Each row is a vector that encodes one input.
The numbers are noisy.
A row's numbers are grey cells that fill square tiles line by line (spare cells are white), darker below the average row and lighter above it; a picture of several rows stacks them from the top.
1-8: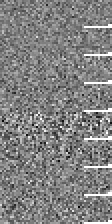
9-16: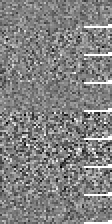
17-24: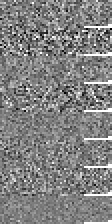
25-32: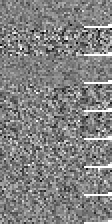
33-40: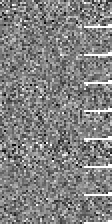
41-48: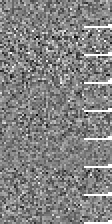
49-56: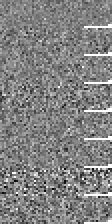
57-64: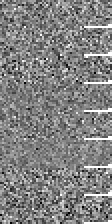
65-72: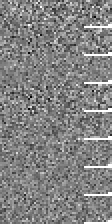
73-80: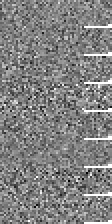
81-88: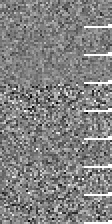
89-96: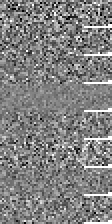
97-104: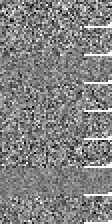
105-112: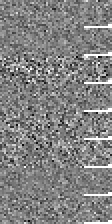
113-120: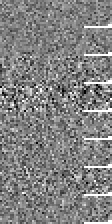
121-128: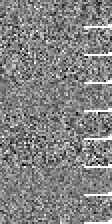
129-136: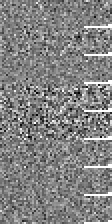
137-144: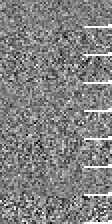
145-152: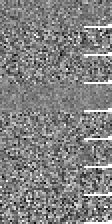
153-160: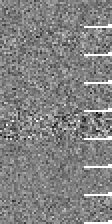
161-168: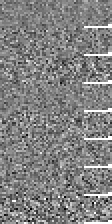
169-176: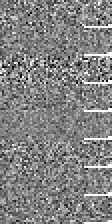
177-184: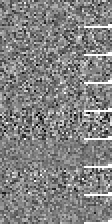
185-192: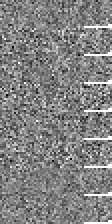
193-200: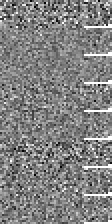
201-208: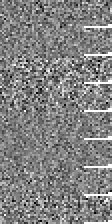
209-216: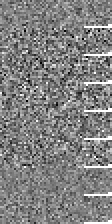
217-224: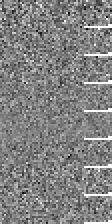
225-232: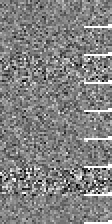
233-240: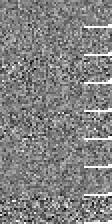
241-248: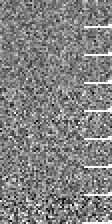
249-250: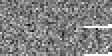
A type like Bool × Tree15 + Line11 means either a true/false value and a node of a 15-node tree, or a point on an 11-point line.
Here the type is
Bool × Circle8 + (Label7 + Line4) × Line8.
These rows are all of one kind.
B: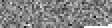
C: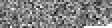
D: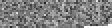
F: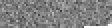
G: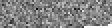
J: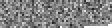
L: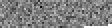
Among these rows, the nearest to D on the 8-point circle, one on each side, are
F and J.
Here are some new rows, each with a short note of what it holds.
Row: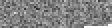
one of 7 labels and a point on an 8-point line
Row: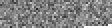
one of 7 labels and a point on an 8-point line
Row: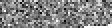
a point on an 8-point circle and a true/false value
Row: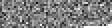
a point on a 4-point line and a point on an 8-point line
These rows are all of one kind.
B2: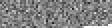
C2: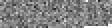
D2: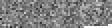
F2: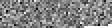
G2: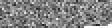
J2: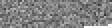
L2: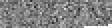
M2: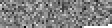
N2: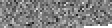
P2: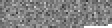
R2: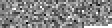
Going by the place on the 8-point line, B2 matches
C2 and F2.
